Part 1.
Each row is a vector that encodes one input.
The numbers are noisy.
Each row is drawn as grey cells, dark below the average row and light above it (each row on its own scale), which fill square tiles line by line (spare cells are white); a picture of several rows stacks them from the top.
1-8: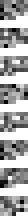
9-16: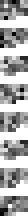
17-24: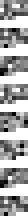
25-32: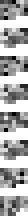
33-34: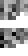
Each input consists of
a node of an 8-node tree.
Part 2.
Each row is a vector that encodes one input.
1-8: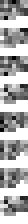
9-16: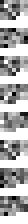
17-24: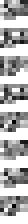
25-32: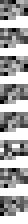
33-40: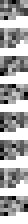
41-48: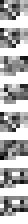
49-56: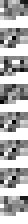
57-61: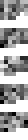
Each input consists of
a node of a 10-node tree.
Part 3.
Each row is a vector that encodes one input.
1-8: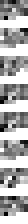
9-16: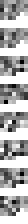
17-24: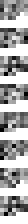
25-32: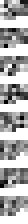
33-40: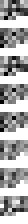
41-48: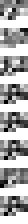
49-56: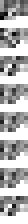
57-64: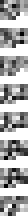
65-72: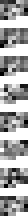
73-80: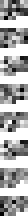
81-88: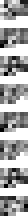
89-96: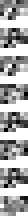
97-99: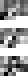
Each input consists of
a node of a 12-node tree.
